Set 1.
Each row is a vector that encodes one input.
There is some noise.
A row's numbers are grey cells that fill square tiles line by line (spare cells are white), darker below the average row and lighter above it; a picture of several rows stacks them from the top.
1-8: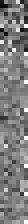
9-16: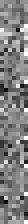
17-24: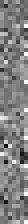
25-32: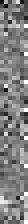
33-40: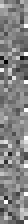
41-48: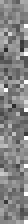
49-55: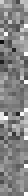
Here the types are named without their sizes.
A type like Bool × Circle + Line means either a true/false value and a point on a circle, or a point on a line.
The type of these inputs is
Bool × Line.
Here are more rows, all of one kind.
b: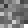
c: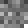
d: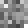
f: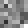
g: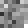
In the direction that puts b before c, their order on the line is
f, b, g, c, d.
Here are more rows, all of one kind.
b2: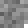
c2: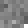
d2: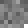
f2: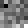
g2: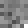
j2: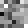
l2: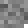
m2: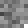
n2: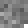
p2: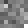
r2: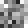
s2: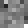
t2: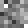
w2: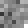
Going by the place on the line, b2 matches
c2, j2, m2 and t2.
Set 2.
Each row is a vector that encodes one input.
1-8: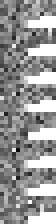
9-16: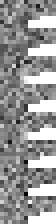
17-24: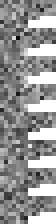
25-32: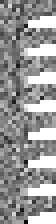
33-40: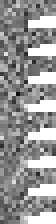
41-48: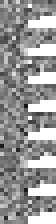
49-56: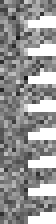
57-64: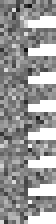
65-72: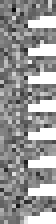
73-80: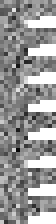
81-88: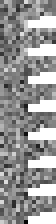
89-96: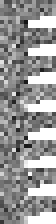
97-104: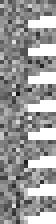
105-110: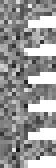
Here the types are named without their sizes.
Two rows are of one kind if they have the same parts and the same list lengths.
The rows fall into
2 kinds.
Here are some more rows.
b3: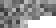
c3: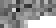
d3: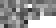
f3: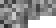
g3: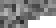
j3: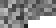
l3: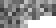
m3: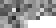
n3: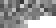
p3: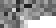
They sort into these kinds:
b3, c3, l3, m3, n3, p3
d3, f3, g3, j3

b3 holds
a point on a line.
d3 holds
a point on a circle and a point on a line.
